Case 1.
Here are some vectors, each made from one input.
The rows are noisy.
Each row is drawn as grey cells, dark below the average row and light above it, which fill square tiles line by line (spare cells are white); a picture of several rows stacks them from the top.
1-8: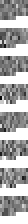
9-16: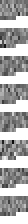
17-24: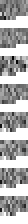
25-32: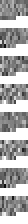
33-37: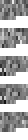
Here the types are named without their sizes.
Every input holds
a true/false value, together with either a point on a circle, or a fixed value.
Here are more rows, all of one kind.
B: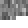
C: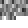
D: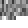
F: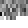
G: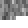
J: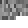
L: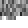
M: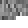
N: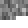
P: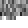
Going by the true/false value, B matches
G, J, M and N.
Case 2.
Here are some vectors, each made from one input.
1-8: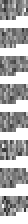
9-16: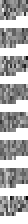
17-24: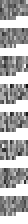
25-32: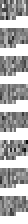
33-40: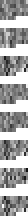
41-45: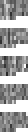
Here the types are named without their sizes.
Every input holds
either a point on a circle, or a node of a tree.
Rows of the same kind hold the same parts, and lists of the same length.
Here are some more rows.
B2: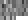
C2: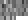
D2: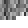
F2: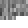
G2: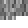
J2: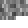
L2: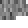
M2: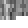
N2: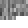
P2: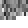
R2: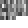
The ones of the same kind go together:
B2, C2, F2, G2, J2, L2, M2, N2
D2, P2, R2

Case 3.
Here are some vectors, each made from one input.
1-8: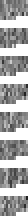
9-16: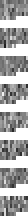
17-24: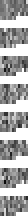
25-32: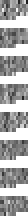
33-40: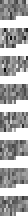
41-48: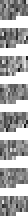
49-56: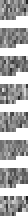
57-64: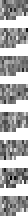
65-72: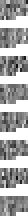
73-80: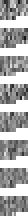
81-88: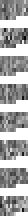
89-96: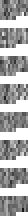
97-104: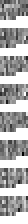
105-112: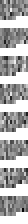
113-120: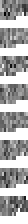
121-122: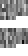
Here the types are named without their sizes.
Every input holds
either a point on a circle, or a node of a tree.
